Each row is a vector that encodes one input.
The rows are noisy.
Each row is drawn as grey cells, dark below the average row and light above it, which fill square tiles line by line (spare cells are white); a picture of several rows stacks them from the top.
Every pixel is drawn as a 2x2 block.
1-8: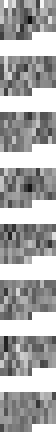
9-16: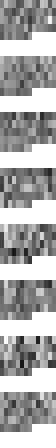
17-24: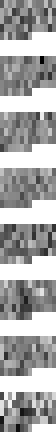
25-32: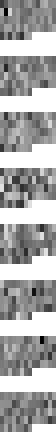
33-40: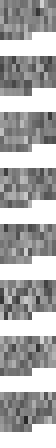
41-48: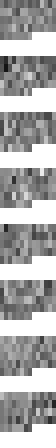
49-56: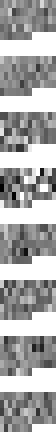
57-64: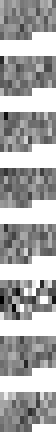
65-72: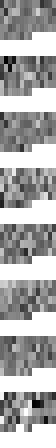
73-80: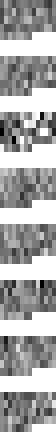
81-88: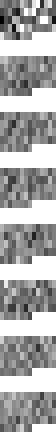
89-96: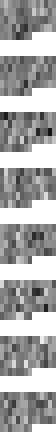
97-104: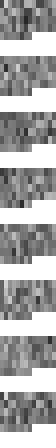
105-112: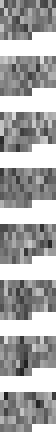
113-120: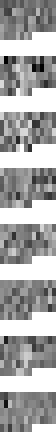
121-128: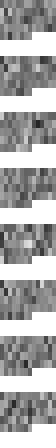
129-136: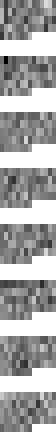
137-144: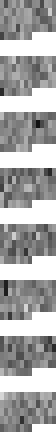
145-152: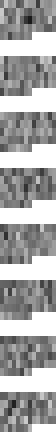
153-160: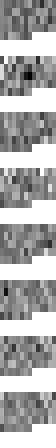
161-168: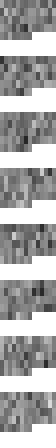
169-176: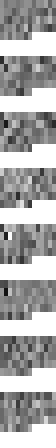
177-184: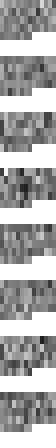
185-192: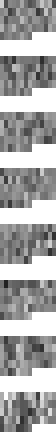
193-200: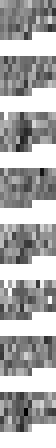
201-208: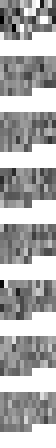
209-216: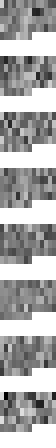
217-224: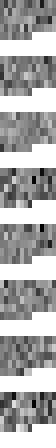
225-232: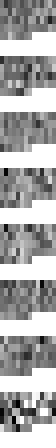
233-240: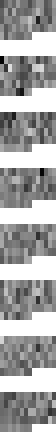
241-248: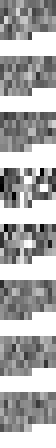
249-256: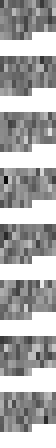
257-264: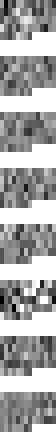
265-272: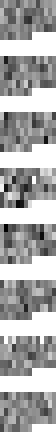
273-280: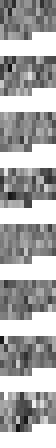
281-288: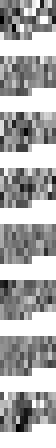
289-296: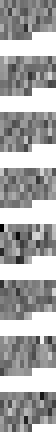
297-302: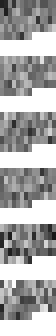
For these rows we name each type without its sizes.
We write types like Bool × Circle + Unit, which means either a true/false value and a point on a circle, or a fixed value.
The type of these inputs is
(Bool × Bool × Bool + Label) × Label + Unit.
